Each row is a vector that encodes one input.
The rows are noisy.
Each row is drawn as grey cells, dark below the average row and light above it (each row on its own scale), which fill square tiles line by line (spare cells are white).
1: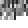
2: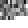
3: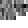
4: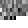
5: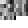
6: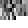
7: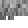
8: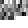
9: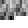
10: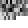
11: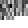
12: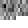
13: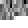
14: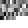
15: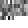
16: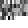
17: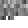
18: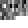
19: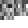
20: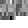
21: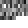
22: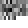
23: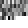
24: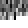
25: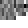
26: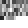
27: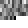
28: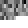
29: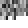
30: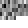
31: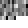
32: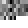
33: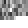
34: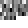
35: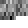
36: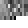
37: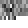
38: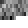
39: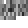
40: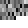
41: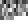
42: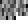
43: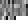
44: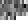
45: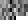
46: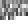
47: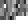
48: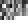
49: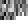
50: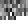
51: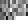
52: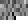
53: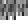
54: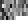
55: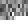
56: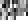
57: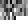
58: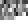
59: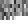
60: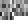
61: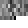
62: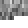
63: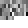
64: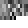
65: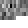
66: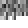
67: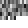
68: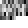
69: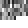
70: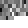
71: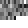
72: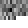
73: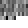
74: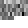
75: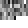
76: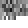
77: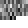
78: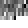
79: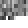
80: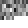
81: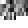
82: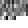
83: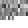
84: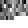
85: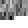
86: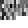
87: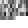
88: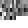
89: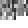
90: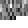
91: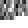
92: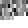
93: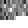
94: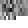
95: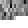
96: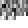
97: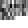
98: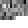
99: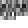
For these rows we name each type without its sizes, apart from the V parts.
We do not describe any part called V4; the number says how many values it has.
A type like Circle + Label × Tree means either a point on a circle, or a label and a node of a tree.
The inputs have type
Bool × (Tree + V4).
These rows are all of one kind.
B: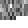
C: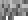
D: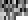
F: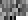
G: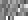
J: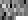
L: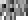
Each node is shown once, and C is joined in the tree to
B, G and L.
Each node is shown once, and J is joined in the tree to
L.
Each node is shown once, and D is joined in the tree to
G.
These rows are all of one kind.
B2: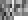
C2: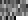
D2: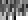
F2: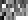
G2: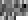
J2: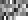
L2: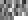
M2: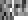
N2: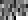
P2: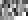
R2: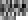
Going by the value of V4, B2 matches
G2, L2, M2 and R2.
